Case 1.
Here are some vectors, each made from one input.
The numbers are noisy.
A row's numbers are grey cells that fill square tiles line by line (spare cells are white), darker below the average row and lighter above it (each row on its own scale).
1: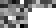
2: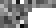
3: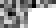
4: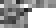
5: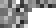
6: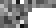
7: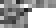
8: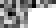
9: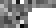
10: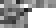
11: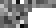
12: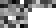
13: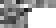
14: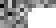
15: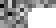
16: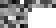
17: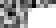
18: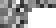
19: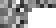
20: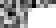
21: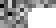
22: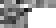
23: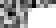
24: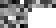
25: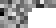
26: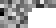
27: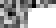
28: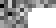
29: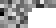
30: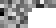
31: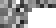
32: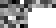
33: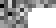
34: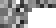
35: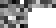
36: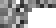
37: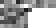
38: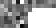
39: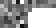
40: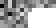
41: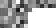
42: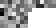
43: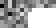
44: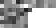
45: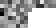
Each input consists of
a point on a 7-point line.
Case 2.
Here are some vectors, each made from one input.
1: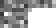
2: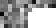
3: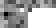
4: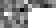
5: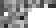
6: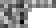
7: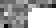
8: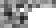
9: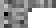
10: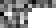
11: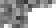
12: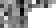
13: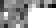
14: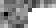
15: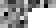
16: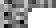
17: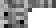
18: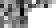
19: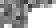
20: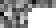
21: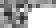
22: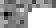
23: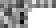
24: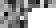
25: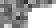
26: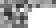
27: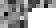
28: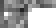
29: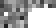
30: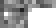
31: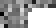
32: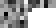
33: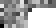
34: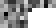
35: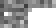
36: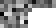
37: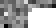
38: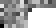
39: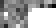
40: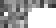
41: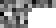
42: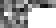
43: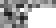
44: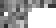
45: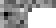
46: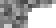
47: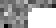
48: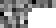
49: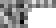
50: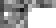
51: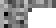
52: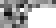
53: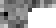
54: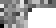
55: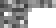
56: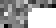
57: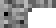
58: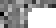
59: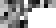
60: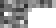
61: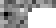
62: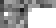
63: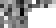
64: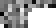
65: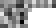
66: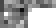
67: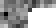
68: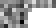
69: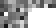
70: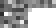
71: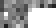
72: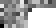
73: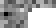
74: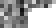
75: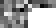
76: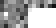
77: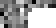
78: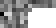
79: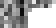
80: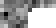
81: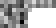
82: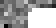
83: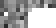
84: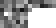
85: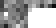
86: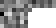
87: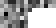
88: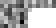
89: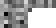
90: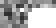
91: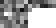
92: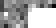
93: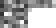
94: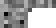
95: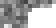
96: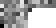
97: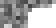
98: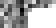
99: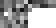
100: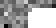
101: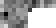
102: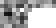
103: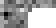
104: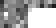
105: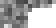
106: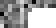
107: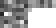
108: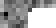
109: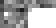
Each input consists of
either a fixed value, or four true/false values.
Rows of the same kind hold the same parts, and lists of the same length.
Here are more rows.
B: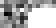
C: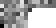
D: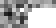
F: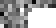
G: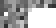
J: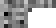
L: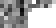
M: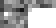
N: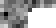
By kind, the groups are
B, D, F, G, J, L, M, N
C

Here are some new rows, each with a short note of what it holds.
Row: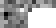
four true/false values
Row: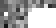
four true/false values
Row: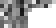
four true/false values
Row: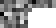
four true/false values
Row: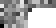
a fixed value
